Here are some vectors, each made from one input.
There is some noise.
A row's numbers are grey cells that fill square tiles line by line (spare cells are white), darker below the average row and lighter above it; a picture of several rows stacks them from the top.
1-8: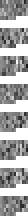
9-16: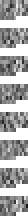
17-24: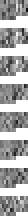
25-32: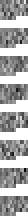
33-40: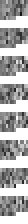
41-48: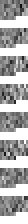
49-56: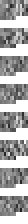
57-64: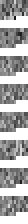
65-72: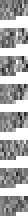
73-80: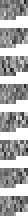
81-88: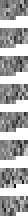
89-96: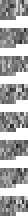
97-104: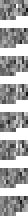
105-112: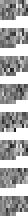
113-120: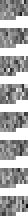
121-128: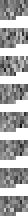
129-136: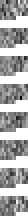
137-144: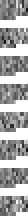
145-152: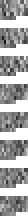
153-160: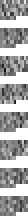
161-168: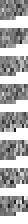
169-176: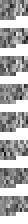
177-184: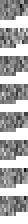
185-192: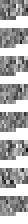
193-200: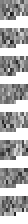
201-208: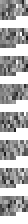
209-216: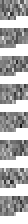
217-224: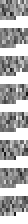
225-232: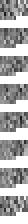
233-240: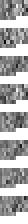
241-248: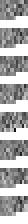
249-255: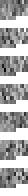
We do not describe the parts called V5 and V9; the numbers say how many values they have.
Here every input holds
either a point on a 6-point circle, a true/false value and a value of V9, or a fixed value, or one of 10 labels and a value of V5.
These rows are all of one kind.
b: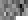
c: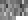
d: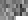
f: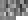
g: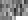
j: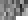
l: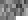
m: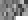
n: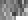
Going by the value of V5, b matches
f, j and m.
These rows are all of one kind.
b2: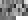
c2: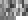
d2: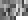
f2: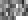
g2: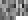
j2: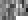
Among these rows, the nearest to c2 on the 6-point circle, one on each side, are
f2 and j2.
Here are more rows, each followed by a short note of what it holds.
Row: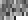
a fixed value
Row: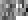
a point on a 6-point circle, a true/false value and a value of V9
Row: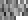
a point on a 6-point circle, a true/false value and a value of V9
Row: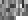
a point on a 6-point circle, a true/false value and a value of V9
